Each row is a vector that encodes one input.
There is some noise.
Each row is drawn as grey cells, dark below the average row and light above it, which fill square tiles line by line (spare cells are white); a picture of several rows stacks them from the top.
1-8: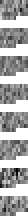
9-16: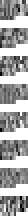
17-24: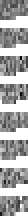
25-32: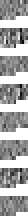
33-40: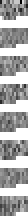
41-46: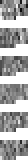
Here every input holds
one of 5 labels and a true/false value.
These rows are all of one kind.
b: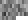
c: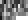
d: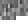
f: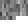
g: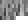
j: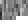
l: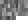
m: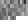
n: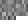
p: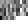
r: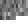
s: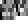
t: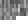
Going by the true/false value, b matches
g, m, p and t.
